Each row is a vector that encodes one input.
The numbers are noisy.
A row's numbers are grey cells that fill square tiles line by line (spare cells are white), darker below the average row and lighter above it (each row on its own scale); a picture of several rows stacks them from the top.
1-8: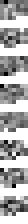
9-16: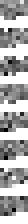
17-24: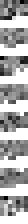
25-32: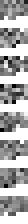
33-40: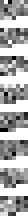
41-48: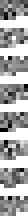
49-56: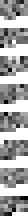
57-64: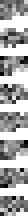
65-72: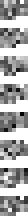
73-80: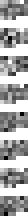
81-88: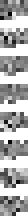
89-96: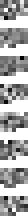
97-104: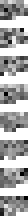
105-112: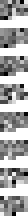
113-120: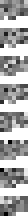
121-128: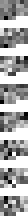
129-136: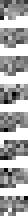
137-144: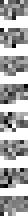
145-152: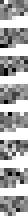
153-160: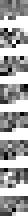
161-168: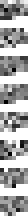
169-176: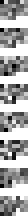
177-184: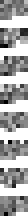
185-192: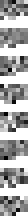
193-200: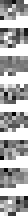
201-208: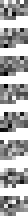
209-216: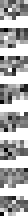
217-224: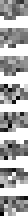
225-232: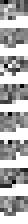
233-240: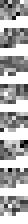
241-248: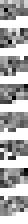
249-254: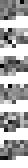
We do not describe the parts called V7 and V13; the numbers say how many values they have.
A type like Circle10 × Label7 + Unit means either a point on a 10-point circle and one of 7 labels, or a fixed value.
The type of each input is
Bool × V7 + (Circle8 + Unit) × V13.
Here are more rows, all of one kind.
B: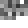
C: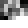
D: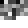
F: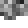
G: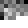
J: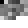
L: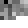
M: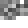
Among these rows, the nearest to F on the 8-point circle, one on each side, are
C and G.
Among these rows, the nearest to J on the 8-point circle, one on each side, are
D and M.
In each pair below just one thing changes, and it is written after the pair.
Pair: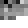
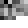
the place on the 8-point circle
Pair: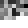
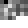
the value of V13
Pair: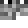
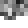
the value of V13
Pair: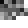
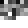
the place on the 8-point circle
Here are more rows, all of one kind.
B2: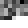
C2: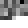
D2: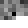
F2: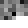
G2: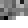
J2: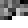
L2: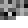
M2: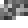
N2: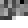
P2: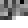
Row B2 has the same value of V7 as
C2, J2, N2 and P2.
